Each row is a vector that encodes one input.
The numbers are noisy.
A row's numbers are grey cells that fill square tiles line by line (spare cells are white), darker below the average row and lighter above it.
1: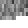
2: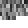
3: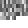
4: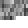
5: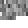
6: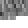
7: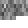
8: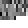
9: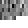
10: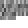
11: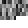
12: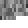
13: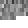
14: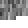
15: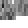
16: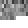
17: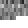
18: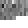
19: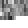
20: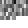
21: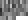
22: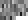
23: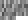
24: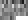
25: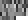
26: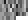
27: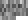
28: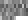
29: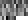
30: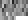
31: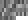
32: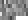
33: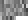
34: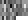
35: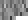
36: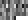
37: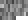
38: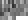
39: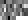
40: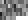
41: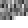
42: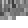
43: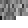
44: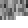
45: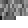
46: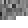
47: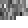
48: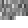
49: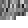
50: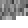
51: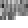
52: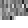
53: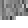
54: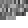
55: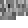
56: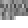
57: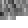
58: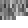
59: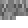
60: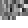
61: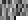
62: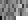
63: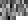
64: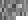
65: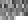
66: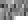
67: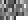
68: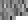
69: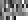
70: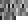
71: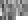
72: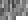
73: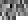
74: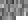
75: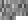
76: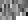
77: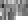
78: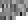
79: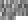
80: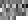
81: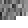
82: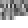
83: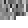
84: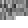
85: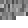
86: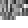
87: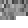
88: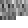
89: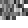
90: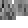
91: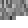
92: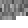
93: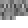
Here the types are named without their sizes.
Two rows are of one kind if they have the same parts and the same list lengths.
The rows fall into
2 kinds.
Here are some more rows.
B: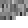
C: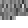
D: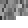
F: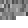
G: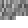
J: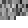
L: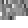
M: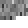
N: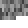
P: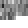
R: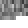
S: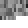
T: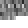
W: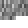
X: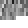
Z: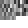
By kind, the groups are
B, C, D, F, G, L, M, N, P, R, S, T, W, X
J, Z

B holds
four true/false values.
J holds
a point on each of two lines.
